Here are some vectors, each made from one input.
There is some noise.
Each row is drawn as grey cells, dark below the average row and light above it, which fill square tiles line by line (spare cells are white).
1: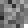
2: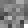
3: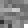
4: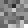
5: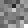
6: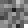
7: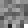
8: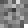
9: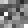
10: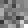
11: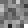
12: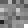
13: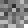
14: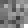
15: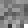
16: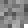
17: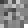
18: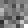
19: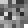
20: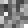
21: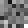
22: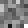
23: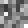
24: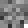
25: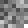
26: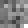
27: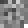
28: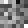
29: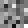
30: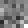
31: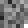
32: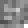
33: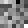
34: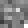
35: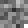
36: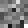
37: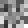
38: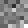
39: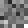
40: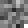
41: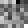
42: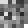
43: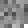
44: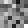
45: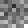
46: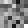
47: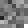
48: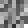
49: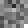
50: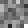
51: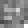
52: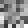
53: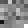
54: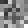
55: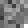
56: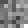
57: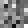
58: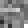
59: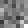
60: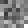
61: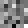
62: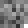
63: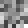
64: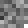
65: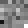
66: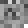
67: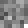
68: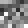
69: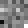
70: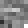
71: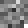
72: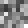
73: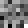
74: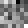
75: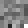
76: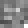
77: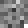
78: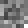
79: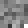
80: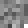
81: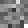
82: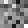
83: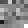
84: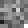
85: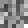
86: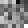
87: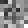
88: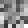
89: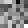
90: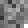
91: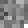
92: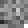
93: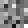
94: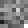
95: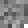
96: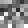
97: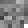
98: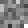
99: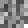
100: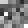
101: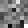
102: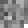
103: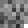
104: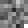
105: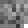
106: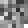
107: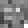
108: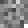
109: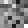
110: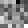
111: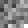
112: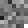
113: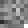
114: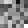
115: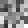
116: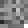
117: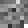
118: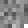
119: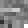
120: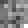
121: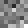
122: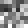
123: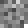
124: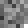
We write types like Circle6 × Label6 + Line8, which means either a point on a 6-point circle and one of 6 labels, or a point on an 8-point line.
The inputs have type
Bool × Bool × Bool × Bool + Circle9.
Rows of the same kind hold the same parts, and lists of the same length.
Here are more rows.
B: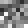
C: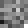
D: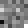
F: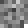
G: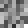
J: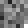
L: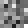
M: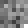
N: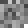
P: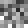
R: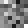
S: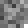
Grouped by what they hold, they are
B, G, L, P, R
C, D, F, J, M, N, S

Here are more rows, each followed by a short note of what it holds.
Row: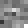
four true/false values
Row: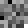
four true/false values
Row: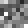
a point on a 9-point circle
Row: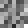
a point on a 9-point circle
